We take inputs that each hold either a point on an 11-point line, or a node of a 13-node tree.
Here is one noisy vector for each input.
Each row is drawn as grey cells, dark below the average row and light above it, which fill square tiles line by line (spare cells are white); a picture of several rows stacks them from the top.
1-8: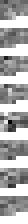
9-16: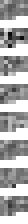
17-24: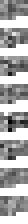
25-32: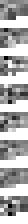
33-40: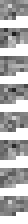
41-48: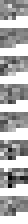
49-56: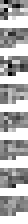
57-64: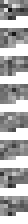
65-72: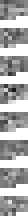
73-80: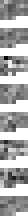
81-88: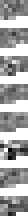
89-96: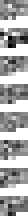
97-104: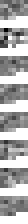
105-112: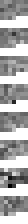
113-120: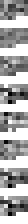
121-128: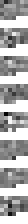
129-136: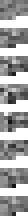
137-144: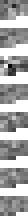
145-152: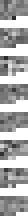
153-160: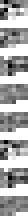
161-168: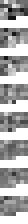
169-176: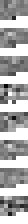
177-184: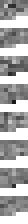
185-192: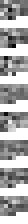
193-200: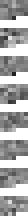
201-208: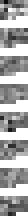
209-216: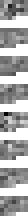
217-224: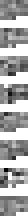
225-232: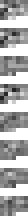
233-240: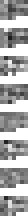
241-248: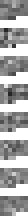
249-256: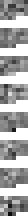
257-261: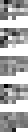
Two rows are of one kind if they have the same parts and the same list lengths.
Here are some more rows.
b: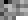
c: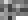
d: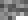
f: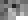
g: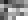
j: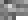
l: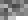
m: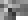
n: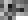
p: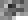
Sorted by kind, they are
b, g, j, m
c, d, f, l, n, p

